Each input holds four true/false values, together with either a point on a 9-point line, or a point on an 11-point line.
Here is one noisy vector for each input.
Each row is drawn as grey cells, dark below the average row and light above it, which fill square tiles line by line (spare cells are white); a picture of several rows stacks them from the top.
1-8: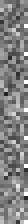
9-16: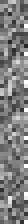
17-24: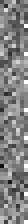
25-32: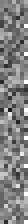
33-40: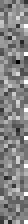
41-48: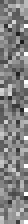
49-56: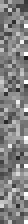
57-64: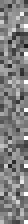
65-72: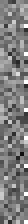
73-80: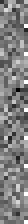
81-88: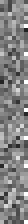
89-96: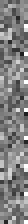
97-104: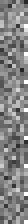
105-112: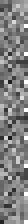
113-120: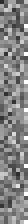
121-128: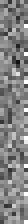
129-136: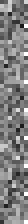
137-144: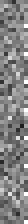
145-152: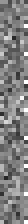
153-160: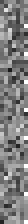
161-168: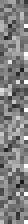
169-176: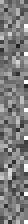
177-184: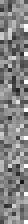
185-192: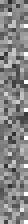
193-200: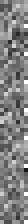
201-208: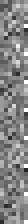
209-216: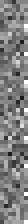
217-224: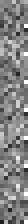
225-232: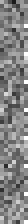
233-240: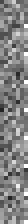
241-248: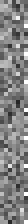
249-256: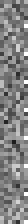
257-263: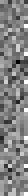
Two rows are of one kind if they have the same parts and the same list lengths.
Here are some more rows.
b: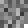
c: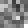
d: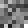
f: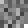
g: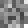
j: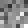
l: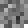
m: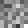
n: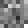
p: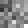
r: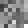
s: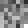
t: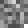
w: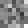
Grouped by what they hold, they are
b, d, f, j, m, p, t
c, g, l, n, r, s, w

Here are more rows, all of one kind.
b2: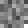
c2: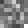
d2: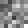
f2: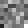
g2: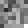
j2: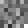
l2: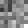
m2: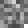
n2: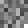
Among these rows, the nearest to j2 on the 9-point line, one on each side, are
f2 and m2.
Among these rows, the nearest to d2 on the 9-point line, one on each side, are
b2 and c2.
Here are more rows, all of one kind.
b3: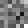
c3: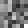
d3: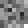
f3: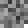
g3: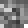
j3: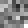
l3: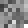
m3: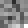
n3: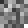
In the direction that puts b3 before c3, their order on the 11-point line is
f3, d3, b3, l3, c3, m3, n3, j3, g3.
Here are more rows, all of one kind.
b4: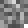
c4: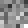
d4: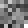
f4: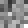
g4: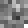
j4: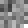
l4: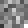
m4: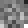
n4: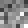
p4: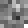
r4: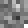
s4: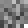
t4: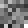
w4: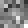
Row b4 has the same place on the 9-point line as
c4, j4 and s4.
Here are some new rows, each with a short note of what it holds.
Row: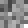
a point on a 9-point line and four true/false values
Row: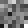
a point on a 9-point line and four true/false values
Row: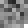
a point on an 11-point line and four true/false values
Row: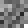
a point on an 11-point line and four true/false values
